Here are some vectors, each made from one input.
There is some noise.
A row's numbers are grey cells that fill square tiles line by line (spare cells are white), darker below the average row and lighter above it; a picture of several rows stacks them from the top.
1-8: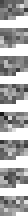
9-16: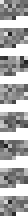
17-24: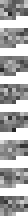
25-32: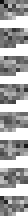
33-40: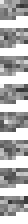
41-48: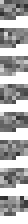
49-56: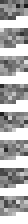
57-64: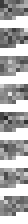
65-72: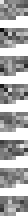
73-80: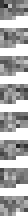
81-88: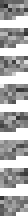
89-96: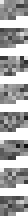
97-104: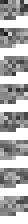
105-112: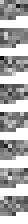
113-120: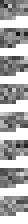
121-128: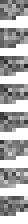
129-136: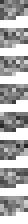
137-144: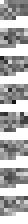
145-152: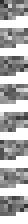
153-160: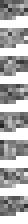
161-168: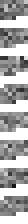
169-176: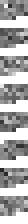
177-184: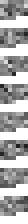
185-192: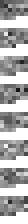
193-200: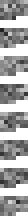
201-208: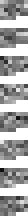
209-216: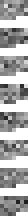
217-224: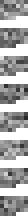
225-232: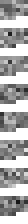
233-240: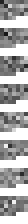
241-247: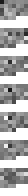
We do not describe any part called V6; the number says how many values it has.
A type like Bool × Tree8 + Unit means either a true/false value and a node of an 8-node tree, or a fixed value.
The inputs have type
List2(Bool × V6).
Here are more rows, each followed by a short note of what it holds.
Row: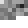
a list of two items
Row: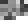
the empty list
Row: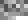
a list of one item
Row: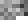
a list of two items
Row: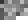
a list of two items
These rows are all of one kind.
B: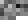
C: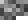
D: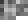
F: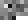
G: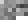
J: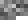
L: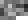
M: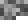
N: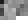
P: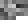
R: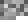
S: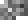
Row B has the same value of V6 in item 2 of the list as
F and L.
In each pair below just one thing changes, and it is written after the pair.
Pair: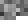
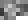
the value of V6 in item 1 of the list
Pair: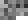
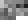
the value of V6 in item 1 of the list
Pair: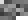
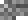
the true/false value in item 1 of the list
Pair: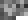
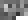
the value of V6 in item 1 of the list
